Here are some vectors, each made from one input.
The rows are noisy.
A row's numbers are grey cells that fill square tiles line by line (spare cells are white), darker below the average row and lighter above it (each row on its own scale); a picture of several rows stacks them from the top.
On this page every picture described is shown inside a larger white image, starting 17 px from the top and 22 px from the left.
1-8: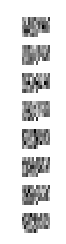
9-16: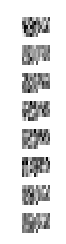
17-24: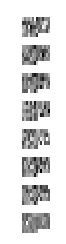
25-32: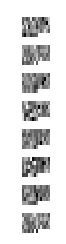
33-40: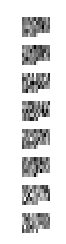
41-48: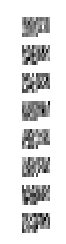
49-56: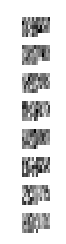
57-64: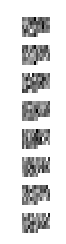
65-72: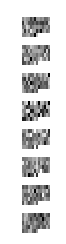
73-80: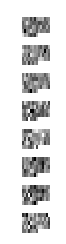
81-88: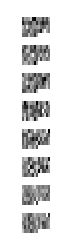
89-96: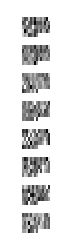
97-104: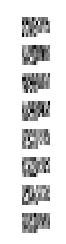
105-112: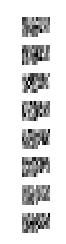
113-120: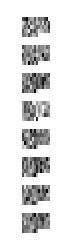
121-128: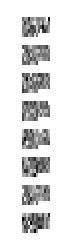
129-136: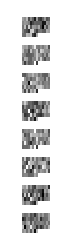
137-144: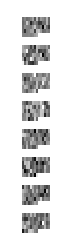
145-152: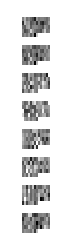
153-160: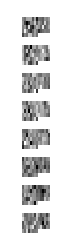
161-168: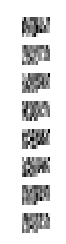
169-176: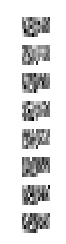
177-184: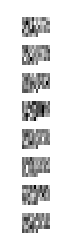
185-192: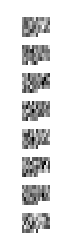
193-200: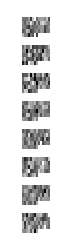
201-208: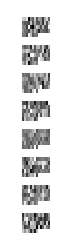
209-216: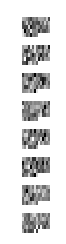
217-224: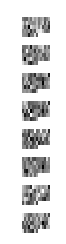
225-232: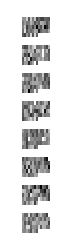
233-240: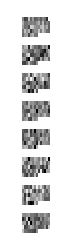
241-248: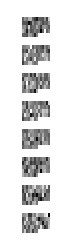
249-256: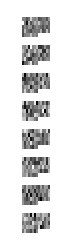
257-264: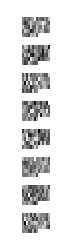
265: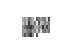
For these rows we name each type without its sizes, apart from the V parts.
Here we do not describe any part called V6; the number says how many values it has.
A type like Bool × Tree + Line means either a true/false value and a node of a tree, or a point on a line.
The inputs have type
(Circle + V6) × Label + Unit.
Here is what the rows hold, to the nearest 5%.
A few of them hold a fixed value. The rest hold a label, together with either a point on a circle, or a value of V6.
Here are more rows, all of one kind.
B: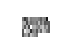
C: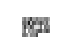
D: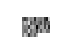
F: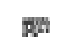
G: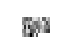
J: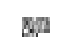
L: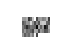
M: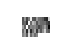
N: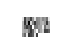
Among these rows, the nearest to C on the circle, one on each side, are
F and J.
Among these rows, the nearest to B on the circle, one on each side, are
G and J.
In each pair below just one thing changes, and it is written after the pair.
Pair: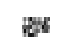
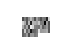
the label
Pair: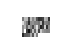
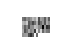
the label
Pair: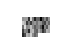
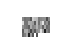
the label
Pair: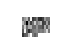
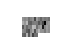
the value of V6
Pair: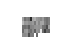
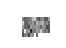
the value of V6
